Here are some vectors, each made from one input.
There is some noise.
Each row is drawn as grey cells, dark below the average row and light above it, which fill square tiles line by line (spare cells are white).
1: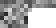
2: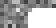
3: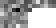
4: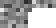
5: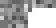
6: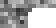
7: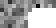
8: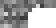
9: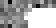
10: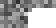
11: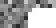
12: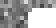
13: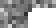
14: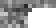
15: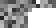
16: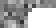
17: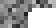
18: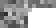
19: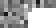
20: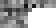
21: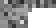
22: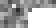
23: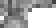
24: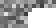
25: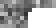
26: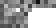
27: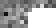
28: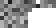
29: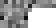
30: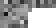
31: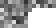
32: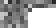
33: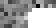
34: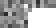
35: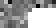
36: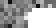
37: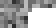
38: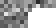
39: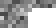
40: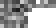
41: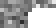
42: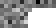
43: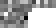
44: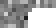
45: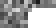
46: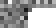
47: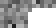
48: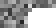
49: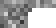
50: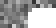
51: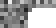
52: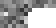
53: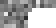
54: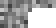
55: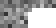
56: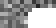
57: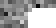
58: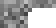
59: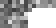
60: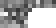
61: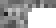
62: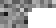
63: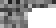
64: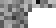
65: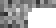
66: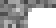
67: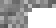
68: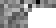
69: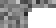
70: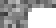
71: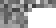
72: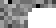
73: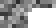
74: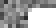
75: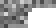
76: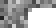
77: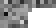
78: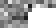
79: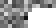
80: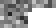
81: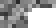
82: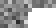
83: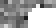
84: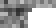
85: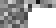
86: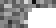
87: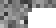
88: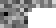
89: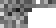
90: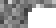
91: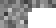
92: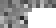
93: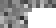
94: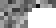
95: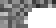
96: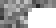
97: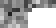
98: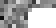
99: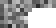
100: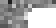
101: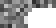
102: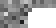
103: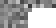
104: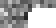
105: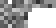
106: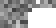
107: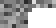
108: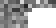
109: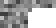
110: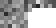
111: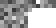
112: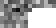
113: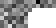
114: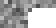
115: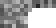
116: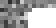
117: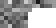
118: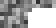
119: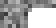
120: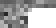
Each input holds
a point on a 4-point line, a node of a 7-node tree and four true/false values, together with either a fixed value, or a point on a 3-point line and a point on a 4-point line.
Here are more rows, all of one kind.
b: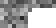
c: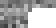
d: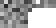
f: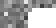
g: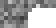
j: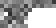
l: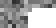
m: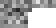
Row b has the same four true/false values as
c and l.
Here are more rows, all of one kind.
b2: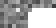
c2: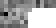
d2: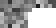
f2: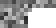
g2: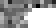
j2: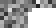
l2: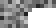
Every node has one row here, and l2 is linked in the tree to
g2.
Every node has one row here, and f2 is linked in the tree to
j2.
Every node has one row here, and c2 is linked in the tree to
b2, g2 and j2.
